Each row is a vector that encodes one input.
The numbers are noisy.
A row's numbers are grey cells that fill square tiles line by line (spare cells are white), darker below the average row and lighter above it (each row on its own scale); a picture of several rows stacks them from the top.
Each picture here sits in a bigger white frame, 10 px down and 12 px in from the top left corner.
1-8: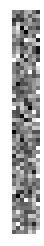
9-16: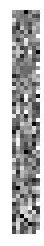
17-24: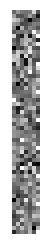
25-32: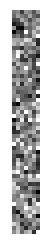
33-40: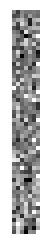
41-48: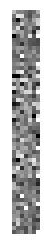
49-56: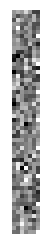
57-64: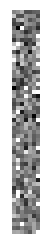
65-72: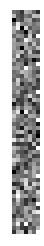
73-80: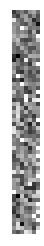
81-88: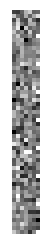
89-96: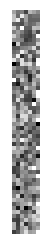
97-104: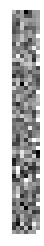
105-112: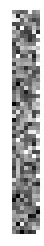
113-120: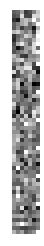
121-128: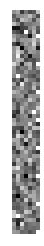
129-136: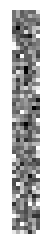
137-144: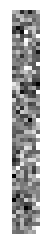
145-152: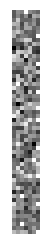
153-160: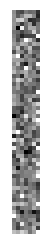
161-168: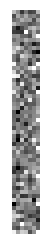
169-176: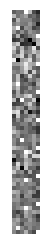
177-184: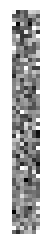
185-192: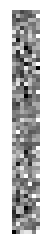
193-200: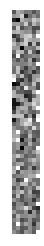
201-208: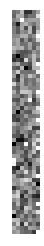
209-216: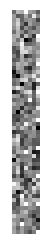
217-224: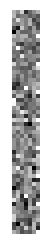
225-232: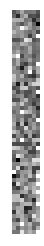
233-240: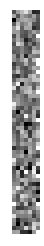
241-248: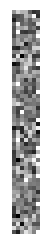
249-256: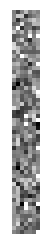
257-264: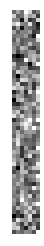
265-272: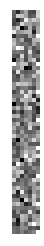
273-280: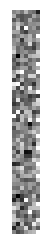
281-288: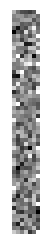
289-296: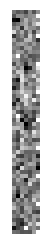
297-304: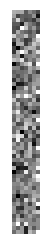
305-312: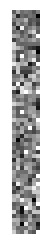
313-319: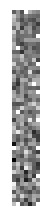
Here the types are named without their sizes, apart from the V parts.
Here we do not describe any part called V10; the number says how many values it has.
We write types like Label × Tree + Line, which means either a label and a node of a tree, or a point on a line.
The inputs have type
Bool × (Label + Line) + V10.
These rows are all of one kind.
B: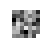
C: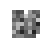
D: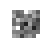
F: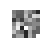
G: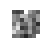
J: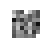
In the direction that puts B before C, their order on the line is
F, B, D, G, C, J.
